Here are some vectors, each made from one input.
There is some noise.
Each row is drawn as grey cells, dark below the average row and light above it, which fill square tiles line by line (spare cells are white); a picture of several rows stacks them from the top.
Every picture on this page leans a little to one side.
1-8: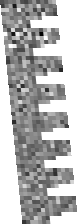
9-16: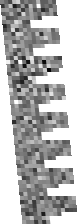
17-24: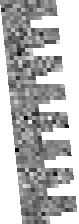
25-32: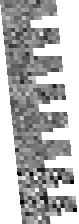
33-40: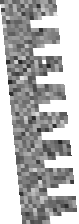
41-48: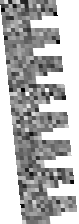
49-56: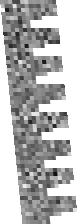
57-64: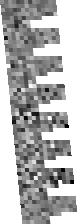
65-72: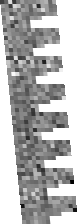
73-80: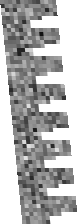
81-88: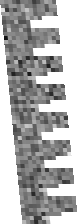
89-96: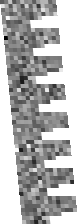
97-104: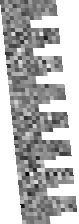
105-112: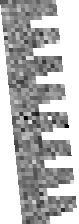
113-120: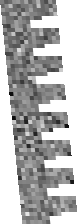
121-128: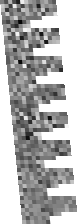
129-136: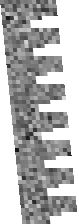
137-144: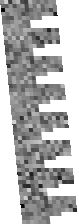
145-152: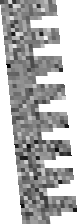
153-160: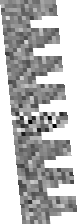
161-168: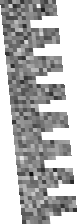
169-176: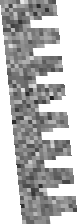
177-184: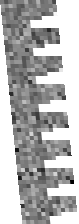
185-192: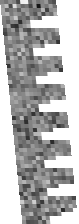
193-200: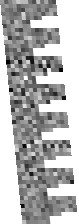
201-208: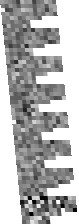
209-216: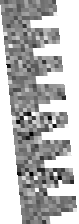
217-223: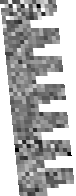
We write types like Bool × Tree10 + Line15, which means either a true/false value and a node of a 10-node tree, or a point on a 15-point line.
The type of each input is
Bool × Bool × Bool × Bool + Line13 + Line15.
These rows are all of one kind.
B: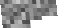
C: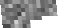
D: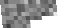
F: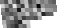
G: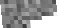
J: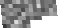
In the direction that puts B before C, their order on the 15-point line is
B, J, C, D, G, F.
